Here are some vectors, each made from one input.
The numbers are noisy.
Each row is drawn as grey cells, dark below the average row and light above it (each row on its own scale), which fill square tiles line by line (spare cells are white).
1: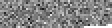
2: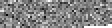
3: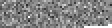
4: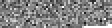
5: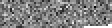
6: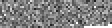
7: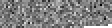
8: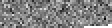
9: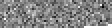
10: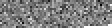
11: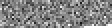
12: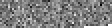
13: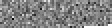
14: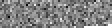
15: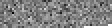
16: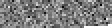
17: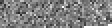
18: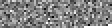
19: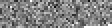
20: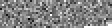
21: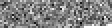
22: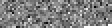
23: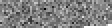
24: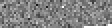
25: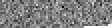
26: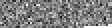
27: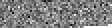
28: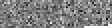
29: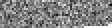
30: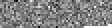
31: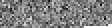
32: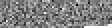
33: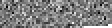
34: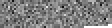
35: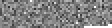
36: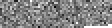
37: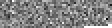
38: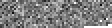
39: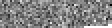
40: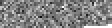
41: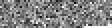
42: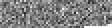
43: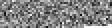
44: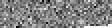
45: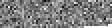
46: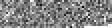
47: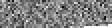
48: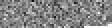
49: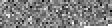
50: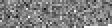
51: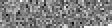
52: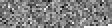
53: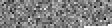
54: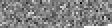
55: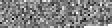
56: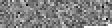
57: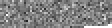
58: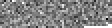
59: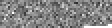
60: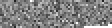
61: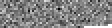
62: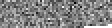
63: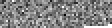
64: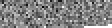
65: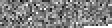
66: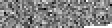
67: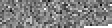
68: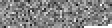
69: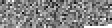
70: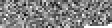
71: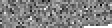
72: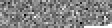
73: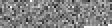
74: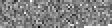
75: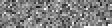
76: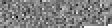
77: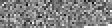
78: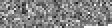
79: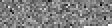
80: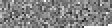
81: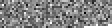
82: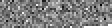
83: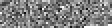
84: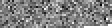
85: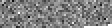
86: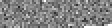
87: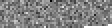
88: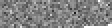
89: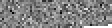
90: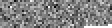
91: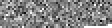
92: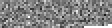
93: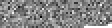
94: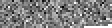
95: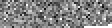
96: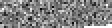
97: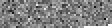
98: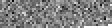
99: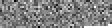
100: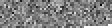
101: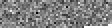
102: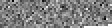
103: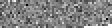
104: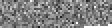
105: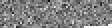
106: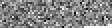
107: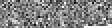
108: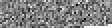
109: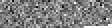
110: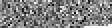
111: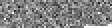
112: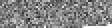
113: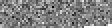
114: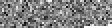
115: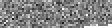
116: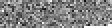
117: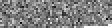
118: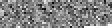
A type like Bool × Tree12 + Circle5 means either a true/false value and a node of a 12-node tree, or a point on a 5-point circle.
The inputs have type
Bool × (Circle13 + Unit).
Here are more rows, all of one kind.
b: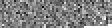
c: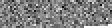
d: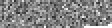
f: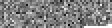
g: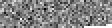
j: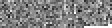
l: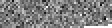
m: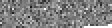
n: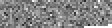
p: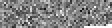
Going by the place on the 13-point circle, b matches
d, f and m.
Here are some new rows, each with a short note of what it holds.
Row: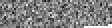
a true/false value
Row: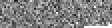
a true/false value
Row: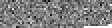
a point on a 13-point circle and a true/false value
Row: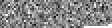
a point on a 13-point circle and a true/false value
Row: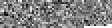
a point on a 13-point circle and a true/false value
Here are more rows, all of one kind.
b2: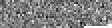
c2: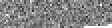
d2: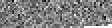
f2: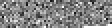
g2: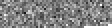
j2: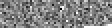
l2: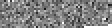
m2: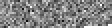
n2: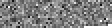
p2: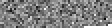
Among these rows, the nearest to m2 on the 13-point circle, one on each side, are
c2 and p2.
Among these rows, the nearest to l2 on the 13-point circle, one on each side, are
d2 and f2.
